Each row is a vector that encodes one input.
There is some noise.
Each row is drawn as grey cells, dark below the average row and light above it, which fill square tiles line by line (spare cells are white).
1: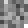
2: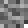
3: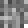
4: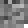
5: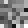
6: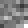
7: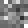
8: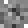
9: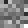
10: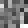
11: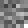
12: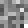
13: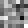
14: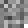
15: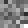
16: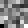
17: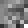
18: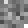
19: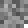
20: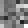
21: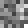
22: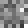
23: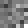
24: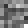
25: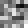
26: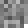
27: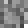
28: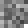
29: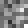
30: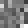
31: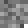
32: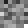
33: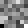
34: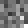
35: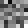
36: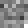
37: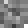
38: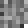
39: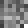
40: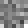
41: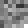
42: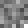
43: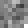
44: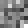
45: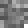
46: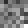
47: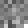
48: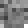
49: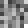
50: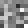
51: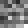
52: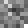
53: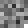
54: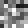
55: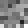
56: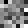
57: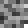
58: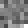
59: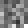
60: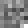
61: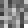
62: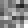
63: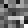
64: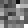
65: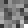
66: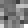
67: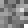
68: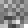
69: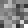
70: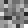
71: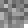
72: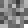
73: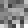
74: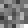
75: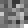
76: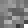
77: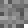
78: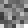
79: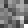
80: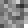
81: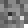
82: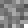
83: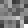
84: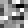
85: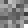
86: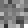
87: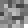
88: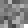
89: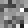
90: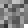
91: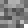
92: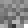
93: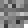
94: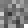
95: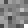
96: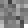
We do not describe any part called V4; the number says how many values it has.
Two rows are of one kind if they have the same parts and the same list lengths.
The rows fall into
4 kinds.
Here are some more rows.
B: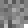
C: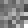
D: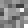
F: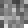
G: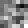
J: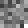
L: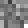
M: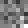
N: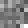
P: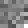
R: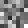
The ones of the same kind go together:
B, C, N, P
D
F, J, L, M
G, R

